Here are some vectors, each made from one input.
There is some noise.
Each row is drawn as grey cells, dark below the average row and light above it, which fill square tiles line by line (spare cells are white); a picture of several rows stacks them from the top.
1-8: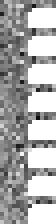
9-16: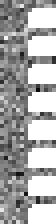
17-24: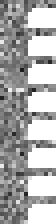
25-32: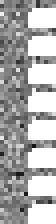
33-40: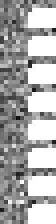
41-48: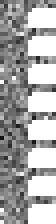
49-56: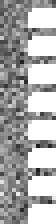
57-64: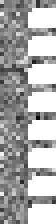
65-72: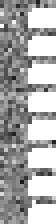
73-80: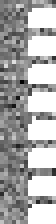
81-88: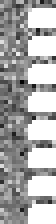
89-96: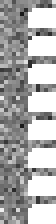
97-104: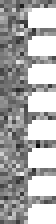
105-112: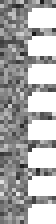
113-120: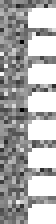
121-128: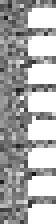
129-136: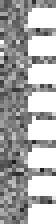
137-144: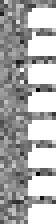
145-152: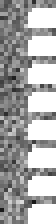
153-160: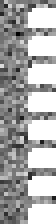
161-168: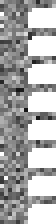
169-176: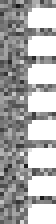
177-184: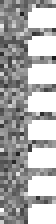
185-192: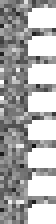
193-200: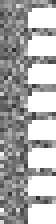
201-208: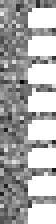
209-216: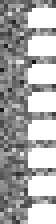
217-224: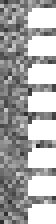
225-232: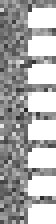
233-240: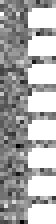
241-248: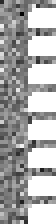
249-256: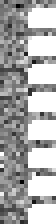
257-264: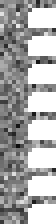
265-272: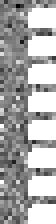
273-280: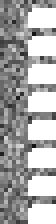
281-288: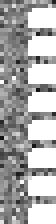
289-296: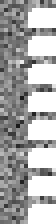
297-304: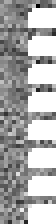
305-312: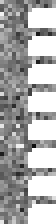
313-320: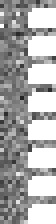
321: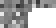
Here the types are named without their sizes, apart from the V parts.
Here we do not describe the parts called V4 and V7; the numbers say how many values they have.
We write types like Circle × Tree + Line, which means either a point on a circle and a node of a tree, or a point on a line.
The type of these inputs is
Bool × (Label + Tree) + List(V4) × V7.
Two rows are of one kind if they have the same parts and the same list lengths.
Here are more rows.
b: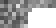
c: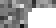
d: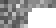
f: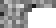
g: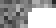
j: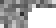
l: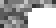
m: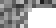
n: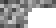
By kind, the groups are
b, d, n
c, f, l
g
j
m

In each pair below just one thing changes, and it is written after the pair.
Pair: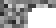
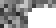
the value of V7
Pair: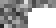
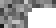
the value of V4 in item 1 of the list
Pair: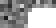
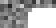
the value of V4 in item 1 of the list
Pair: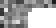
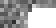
the value of V7
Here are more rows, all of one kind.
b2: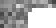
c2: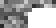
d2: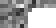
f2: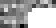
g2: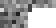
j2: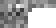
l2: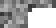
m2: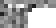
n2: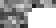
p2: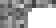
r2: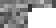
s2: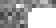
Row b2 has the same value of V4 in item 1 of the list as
l2 and p2.
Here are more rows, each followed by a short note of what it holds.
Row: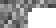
a value of V7, together with the empty list
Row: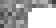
a value of V7, together with a list of one item
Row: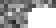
a value of V7, together with a list of two items
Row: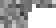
a node of a tree and a true/false value
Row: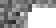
a value of V7, together with a list of two items
